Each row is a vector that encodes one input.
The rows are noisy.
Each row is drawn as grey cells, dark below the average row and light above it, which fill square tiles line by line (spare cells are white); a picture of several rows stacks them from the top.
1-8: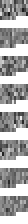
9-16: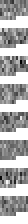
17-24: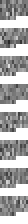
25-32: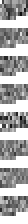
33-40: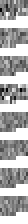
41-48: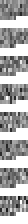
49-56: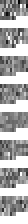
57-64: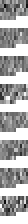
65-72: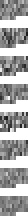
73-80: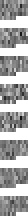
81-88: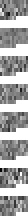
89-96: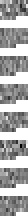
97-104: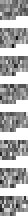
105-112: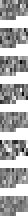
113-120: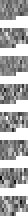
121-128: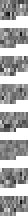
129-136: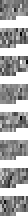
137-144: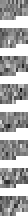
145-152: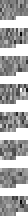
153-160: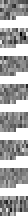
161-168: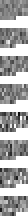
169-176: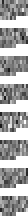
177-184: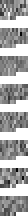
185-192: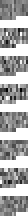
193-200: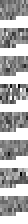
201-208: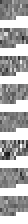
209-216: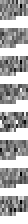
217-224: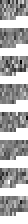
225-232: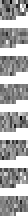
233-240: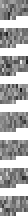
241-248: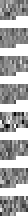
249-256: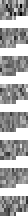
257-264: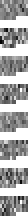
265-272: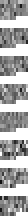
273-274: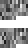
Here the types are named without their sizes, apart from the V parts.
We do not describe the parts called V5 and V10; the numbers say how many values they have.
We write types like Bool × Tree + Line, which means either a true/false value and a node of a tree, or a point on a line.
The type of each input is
Bool × V10 + Label × Line × V5.
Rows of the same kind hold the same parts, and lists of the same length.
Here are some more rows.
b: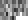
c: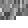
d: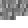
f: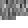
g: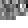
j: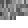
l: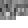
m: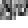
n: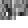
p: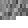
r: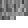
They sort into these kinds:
b, d, l, m, n, r
c, f, g, j, p

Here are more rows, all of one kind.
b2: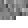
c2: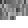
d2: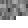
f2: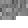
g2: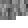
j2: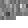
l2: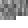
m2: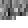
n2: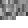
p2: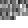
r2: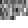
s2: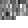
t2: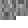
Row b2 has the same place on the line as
d2, l2 and t2.
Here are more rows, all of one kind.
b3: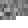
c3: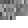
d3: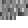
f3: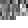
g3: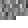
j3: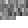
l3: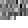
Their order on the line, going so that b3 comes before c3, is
g3, d3, j3, f3, b3, l3, c3.
